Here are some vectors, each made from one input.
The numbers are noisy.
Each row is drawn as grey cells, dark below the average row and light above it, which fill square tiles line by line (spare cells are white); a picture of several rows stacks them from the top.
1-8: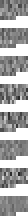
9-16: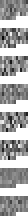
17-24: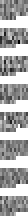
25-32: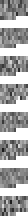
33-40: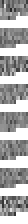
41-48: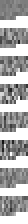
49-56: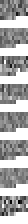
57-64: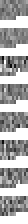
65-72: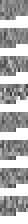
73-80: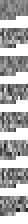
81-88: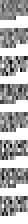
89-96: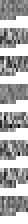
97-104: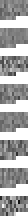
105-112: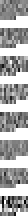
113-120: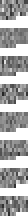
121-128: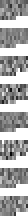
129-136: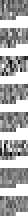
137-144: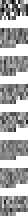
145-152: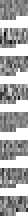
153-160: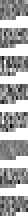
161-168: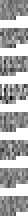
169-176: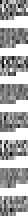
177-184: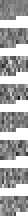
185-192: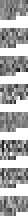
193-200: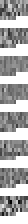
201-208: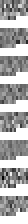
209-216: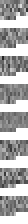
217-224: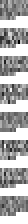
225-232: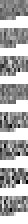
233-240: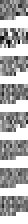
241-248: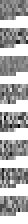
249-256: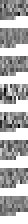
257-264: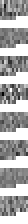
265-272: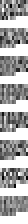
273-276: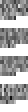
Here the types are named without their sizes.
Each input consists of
either a label, or a point on a line.
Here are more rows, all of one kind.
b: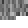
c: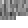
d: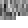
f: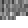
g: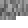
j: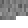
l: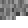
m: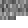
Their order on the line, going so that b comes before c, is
b, d, j, m, f, g, l, c.
